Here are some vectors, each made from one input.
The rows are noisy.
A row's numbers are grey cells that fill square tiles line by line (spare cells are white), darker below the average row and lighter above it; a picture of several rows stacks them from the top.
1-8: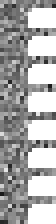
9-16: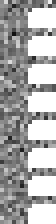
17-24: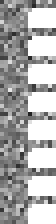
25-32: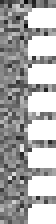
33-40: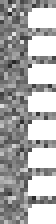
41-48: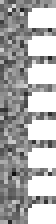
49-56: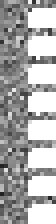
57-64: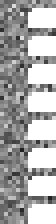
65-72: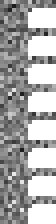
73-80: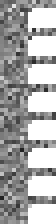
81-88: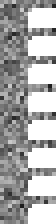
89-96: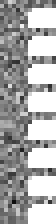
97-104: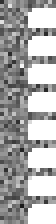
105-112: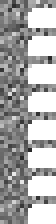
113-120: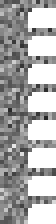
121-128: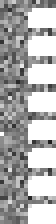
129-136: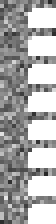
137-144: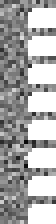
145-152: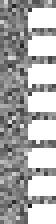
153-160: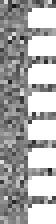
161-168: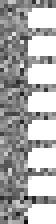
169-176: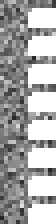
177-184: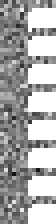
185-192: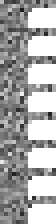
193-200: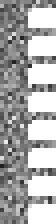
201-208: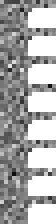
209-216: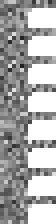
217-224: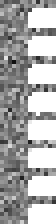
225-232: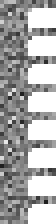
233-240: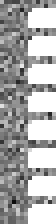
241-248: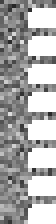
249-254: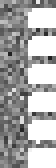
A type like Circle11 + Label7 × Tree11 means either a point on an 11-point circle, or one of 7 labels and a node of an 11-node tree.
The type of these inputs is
Bool × Bool × Bool × Bool + List3(Line11).
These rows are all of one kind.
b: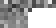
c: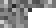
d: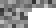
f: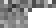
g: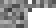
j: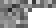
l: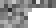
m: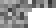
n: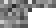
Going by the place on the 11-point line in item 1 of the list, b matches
c and f.
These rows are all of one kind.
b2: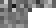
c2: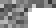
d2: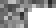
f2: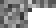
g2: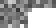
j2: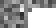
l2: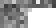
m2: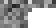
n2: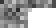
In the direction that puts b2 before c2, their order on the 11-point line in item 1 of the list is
b2, m2, f2, j2, d2, c2, l2, g2, n2.
